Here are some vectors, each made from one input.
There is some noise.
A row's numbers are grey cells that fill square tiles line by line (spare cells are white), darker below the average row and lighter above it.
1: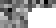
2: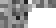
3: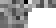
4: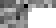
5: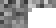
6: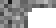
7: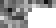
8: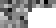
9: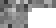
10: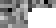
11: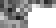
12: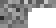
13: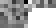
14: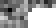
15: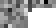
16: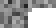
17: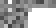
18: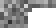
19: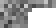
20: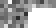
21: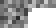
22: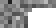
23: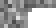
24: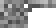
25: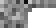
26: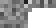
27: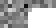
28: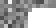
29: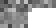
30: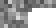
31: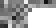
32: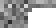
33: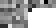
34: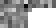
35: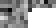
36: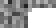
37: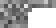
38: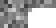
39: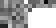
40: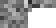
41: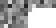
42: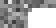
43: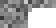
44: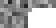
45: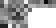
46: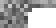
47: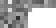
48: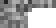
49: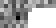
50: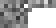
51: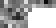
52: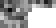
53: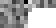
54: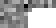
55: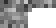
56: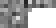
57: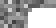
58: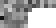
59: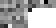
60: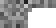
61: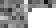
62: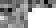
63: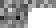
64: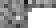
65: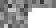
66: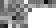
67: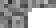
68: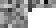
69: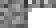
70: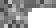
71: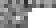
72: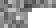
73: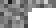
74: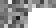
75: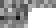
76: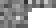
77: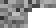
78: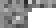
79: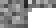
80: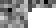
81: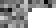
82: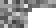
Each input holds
a point on each of two 4-point lines, together with either a point on a 4-point line, or three true/false values.
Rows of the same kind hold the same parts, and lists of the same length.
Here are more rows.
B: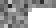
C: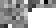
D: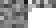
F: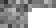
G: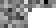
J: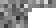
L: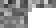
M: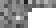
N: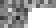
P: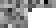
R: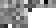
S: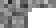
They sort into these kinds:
B, D, F, J, L, M, N, S
C, G, P, R

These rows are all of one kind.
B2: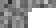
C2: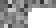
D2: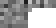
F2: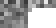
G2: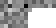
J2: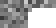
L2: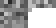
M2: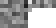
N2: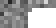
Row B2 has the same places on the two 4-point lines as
C2, D2 and J2.
